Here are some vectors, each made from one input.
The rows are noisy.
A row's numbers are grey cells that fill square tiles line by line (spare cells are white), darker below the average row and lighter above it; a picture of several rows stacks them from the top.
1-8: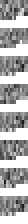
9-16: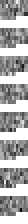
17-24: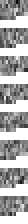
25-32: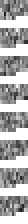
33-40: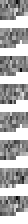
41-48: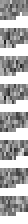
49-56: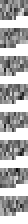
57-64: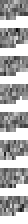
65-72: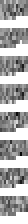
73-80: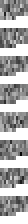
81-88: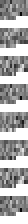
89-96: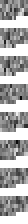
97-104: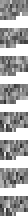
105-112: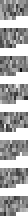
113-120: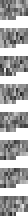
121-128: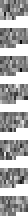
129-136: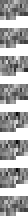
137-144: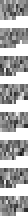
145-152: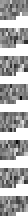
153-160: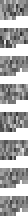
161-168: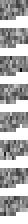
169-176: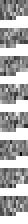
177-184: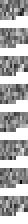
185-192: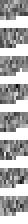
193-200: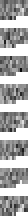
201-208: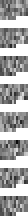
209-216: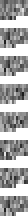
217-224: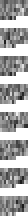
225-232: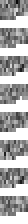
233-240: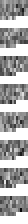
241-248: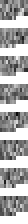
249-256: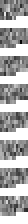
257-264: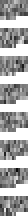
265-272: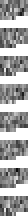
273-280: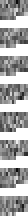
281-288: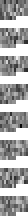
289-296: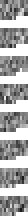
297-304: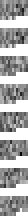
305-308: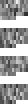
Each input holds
four true/false values.
